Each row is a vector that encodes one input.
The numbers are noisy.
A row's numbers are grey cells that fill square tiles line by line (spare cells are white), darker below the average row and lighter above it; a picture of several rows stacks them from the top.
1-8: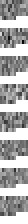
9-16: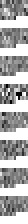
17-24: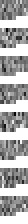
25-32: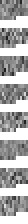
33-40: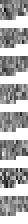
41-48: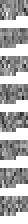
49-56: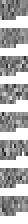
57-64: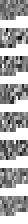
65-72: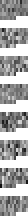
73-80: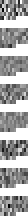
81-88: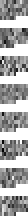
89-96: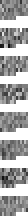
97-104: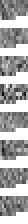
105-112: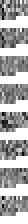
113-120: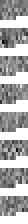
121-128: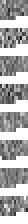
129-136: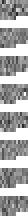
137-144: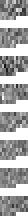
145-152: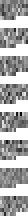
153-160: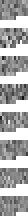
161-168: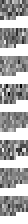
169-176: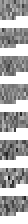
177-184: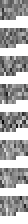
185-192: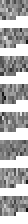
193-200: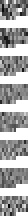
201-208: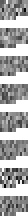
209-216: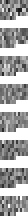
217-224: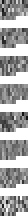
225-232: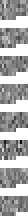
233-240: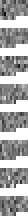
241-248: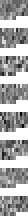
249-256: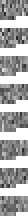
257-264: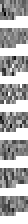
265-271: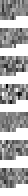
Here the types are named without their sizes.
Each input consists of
a point on a circle and five true/false values, together with either a point on a circle, or a fixed value.
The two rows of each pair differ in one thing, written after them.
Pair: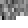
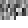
one of the five true/false values
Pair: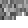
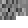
the place on the circle
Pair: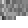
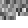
one of the five true/false values
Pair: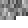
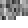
one of the five true/false values
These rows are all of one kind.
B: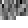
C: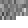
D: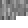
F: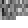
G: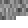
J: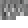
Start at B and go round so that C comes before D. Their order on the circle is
B, C, F, D, J, G.
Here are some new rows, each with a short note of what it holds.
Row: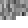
a point on a circle and five true/false values
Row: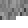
a point on each of two circles and five true/false values
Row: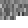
a point on each of two circles and five true/false values
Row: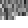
a point on each of two circles and five true/false values
